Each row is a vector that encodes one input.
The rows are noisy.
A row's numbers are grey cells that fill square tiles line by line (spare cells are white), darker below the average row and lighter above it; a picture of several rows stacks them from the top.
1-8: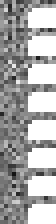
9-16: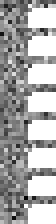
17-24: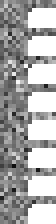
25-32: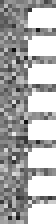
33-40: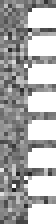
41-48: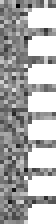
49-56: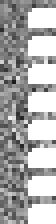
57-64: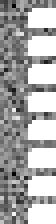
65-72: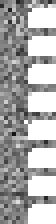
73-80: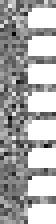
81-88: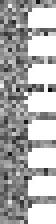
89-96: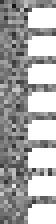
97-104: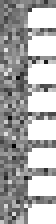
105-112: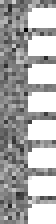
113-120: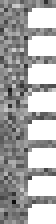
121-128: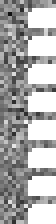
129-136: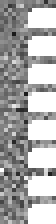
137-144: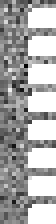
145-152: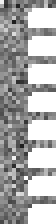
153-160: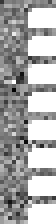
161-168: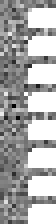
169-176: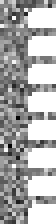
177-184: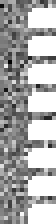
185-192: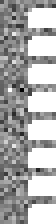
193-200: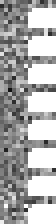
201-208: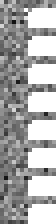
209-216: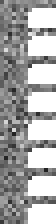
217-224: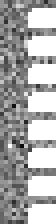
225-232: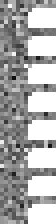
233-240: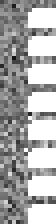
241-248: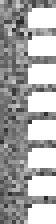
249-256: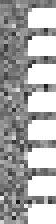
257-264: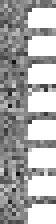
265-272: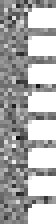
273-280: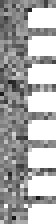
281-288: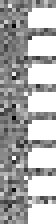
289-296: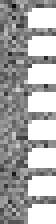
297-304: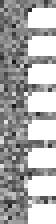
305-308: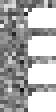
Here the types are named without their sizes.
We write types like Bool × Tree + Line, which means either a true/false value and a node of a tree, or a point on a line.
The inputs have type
Bool × Bool × Bool × Bool + Line + List(Circle) + Tree.
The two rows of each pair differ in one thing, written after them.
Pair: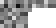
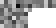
the place on the circle in item 2 of the list
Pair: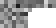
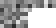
the place on the circle in item 2 of the list
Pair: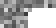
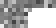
the place on the circle in item 2 of the list
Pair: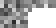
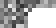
the place on the circle in item 2 of the list
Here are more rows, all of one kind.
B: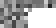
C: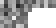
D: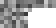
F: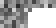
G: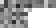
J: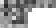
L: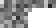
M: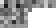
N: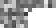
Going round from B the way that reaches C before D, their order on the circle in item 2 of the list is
B, L, F, N, J, C, M, G, D.
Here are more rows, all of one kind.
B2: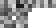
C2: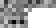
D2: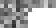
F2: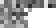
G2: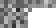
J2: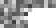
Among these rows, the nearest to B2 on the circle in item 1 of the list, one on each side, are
D2 and F2.
